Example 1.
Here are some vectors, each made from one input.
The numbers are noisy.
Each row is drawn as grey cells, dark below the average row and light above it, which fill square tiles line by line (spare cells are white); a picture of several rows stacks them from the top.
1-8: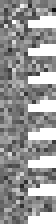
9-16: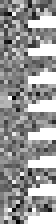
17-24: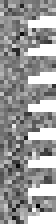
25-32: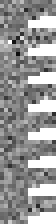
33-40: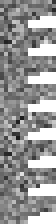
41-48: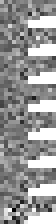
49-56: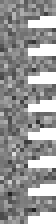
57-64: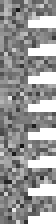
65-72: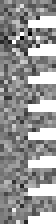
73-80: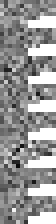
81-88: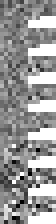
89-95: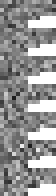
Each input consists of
a point on an 11-point circle.
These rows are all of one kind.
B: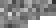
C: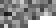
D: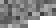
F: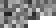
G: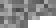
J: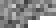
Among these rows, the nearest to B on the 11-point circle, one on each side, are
C and G.
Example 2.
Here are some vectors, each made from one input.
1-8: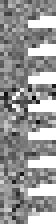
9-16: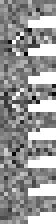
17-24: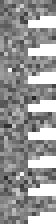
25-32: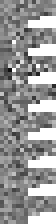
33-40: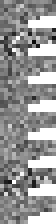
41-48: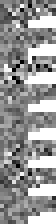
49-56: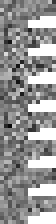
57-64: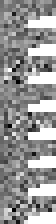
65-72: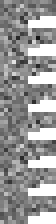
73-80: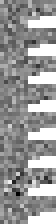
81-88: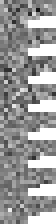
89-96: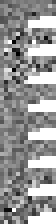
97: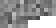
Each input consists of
a point on an 11-point circle.
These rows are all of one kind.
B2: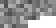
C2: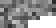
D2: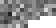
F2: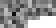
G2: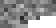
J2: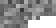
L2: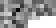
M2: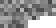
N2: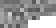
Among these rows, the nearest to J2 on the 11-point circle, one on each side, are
G2 and L2.
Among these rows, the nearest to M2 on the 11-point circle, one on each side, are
B2 and N2.
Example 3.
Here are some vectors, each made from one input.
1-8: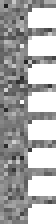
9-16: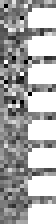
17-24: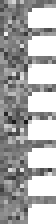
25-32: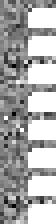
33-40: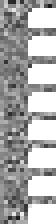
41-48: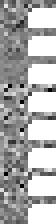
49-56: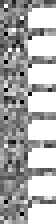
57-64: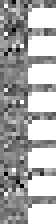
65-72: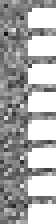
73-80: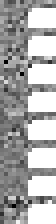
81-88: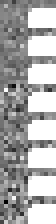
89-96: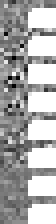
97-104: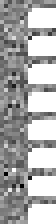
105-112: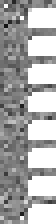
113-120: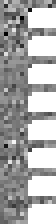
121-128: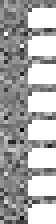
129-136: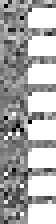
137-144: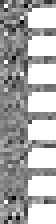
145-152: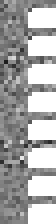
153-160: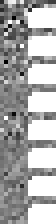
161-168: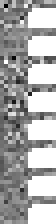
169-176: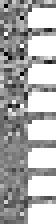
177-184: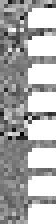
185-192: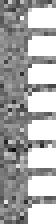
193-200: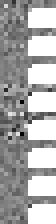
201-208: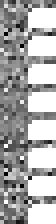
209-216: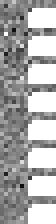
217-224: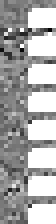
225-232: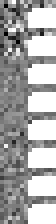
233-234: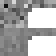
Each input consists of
a point on a 16-point line.
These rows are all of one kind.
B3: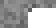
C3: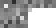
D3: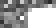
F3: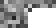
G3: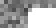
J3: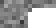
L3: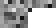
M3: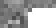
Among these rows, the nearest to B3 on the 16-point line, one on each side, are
F3 and J3.
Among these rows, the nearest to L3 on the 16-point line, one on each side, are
J3 and M3.
